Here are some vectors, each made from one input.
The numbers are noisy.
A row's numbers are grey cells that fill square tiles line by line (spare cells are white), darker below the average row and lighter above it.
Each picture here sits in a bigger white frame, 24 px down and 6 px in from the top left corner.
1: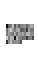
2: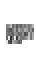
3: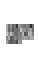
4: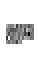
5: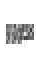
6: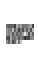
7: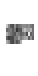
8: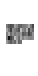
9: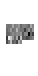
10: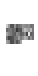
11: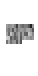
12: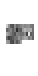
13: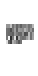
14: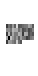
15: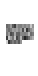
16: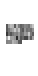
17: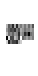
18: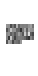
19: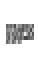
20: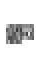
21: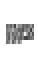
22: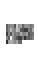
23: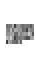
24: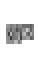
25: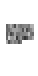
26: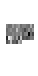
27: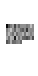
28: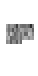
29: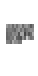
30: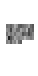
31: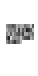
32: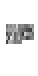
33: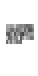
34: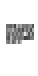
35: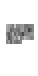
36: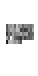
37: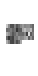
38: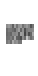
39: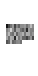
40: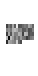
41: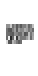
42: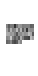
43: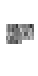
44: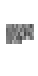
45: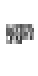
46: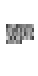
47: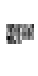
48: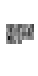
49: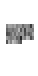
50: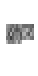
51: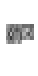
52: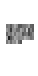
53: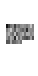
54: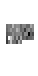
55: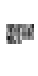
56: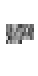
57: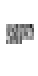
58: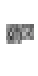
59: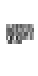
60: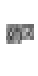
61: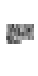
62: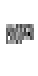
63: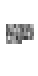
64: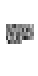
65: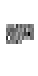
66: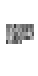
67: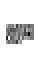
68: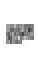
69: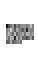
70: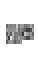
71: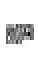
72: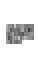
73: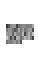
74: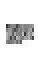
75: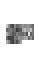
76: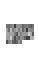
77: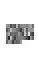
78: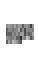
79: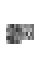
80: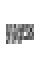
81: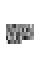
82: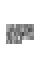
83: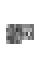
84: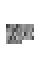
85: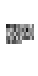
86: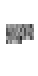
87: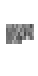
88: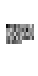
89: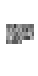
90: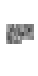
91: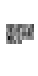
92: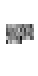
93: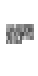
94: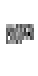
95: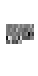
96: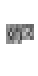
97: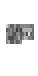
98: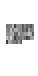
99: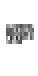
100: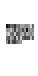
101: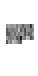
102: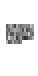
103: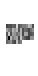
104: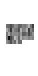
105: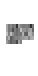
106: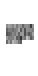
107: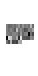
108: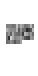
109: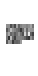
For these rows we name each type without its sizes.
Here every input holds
a label and a true/false value.
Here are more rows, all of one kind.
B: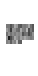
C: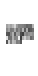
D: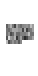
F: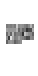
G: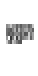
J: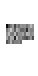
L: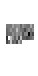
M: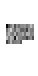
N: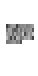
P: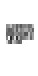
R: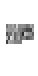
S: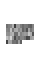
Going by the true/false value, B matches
C, G, N and P.
